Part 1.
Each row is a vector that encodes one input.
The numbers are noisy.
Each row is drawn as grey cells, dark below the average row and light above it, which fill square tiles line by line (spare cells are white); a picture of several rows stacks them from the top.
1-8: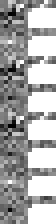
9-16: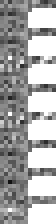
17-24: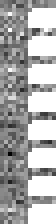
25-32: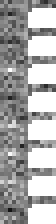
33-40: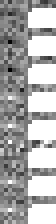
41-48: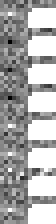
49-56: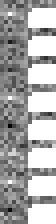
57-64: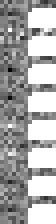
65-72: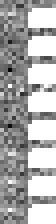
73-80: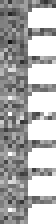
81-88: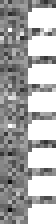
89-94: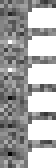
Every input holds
a true/false value, together with either a point on a 10-point circle, or a fixed value.
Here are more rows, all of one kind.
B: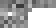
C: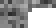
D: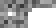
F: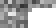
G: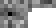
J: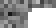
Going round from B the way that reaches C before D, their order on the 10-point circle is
B, C, D, J, F, G.
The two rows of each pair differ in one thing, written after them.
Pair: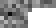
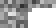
the true/false value
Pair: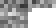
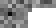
the true/false value
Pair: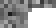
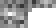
the true/false value
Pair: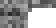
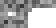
the true/false value
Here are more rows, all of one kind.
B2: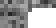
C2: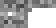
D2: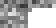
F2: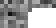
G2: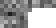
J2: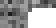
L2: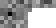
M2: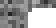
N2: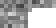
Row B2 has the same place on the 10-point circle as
C2, J2 and M2.
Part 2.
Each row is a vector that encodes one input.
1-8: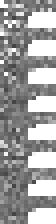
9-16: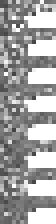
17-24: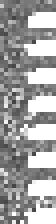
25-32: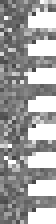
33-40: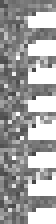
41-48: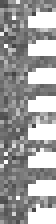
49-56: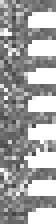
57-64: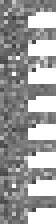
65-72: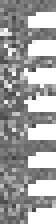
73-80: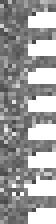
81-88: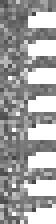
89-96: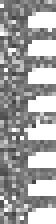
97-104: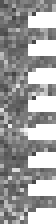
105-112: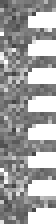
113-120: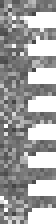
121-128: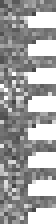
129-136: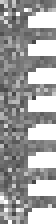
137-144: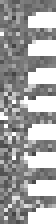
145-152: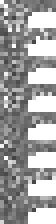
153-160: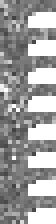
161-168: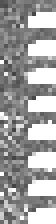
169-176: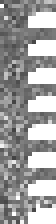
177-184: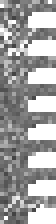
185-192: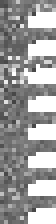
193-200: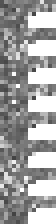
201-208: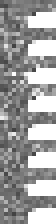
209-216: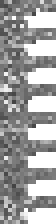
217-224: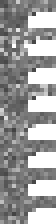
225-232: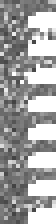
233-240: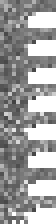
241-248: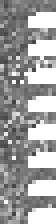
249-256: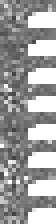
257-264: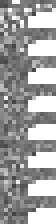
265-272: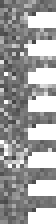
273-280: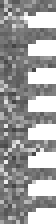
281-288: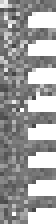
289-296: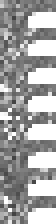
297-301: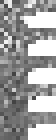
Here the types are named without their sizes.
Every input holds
either a fixed value, or a node of a tree, or four true/false values.
